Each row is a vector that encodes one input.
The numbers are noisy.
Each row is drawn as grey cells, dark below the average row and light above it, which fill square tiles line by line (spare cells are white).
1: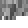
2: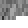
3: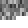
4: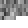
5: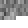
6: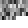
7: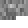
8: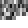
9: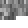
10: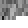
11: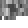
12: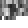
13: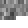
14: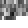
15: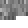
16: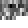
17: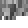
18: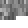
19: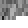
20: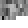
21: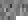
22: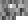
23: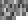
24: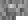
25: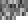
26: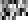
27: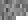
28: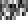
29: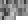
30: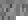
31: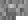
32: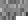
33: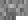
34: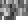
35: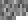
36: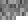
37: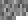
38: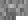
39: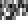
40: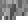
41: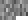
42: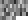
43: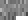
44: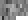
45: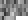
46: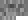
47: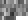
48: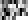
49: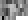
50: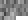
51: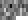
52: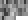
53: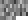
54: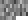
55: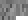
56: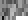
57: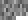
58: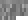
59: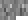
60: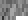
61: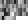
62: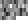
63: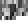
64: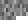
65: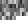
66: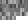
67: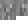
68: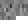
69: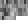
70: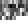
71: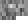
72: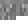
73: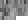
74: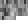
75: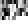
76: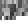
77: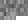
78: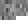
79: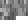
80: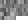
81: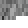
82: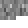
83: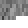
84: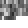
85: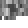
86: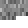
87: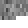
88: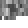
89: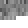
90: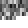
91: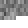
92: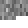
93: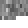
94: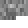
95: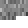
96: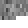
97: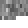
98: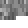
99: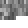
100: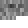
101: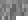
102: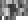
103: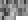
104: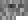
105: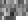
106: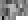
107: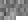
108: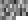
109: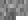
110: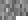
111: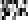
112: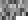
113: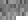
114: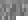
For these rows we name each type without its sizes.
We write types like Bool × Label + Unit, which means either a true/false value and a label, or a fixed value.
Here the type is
Bool × Bool × Bool.
